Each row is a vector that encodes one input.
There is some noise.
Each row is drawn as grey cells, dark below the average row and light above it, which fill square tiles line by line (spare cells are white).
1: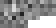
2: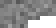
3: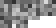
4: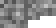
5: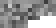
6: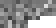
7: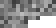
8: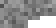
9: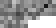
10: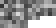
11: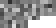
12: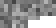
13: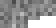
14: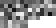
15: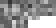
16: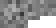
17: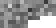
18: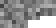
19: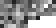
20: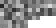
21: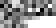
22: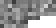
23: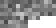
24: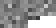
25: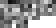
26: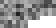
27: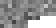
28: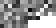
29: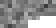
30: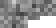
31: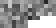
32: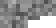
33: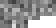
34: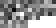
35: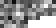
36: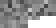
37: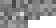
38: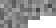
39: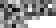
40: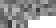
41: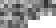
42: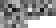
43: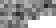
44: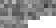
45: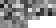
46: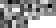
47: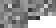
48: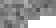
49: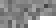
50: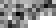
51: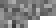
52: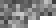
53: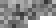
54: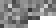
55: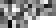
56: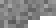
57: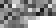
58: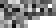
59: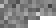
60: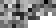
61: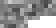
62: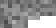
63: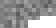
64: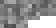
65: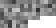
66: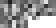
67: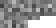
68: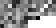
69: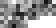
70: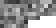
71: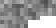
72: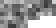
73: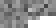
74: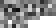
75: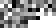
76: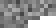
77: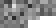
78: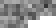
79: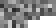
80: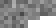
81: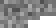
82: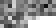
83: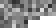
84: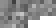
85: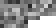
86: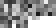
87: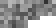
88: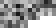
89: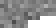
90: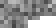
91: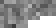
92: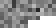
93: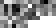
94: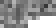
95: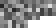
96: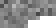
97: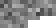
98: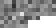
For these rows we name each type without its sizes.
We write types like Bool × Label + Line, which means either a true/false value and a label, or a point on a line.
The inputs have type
(Circle + Unit) × Line.
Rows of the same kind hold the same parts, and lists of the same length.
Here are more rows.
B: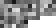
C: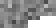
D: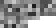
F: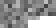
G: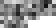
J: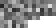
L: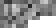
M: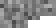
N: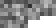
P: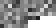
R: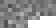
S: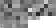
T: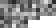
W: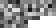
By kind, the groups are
B, C, J, L, M, N, P, W
D, F, G, R, S, T

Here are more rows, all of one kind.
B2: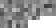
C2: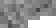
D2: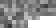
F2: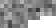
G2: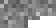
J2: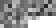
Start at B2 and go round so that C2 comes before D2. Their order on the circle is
B2, F2, C2, D2, J2, G2.
